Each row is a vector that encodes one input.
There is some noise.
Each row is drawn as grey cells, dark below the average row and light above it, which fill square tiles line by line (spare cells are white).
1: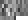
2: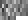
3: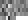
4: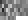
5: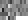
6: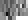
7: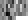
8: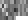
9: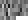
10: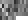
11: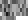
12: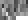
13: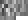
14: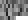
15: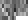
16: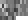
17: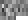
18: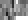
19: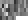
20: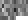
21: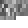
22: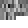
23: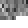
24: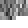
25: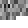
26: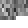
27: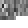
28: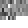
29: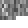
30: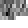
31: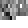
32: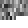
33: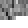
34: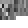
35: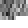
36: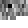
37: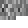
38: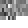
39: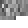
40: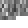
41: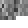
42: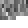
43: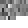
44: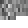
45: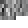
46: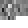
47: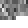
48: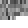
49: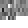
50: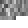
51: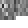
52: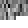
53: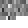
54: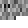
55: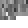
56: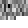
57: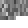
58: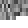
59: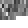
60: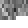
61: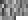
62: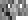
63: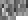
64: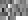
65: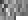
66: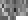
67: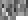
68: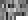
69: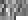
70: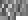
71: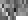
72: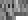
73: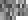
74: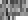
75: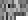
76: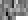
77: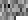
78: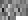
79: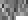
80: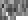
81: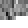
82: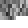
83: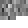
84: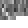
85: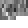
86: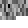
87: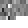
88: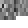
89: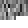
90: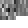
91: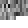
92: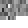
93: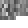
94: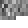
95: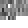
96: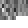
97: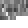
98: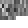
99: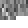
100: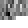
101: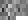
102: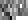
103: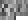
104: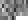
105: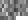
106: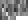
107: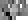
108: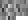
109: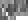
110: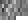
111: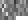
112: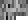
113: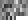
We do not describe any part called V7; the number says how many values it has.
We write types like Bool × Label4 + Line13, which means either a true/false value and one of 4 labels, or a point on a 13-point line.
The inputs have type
(Circle9 + Unit) × Line6 + V7.
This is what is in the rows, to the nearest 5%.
About 65% of them hold a point on a 6-point line, together with either a point on a 9-point circle, or a fixed value. The rest hold a value of V7.
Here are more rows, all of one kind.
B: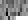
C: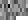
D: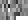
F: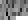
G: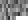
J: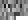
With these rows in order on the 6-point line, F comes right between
B and G.
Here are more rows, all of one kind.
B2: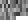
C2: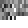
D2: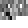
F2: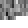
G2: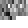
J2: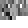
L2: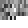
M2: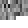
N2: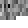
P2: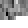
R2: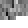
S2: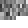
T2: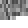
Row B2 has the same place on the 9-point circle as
M2 and T2.
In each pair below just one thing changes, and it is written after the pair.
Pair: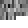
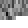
the place on the 6-point line
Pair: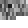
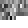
the place on the 9-point circle
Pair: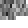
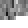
the place on the 9-point circle
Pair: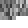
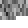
the place on the 9-point circle
